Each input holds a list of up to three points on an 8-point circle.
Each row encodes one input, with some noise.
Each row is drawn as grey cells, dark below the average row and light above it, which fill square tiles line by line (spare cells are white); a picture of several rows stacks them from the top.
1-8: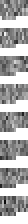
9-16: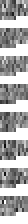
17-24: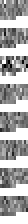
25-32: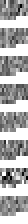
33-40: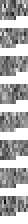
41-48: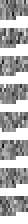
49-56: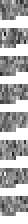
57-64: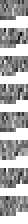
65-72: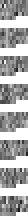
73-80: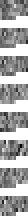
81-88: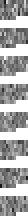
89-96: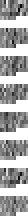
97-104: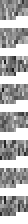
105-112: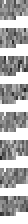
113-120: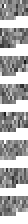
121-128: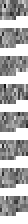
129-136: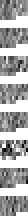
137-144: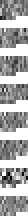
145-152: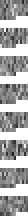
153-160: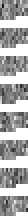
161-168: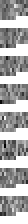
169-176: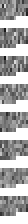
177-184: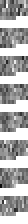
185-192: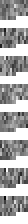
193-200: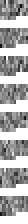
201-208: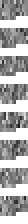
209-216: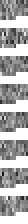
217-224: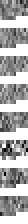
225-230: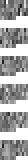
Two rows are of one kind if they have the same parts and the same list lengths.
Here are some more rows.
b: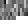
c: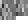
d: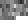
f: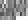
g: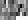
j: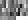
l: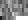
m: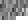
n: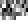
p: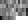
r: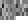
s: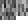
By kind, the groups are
b, g, j, s
c, p, r
d, f, l, m
n

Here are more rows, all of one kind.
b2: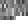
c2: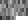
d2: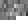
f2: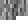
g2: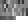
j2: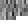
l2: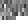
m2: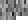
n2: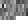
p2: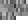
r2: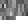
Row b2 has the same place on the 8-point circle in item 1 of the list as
n2 and r2.
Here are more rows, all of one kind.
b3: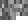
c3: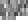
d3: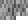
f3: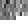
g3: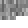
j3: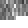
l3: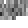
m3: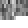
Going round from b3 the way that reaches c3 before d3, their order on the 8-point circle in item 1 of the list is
b3, j3, m3, c3, g3, l3, d3, f3.
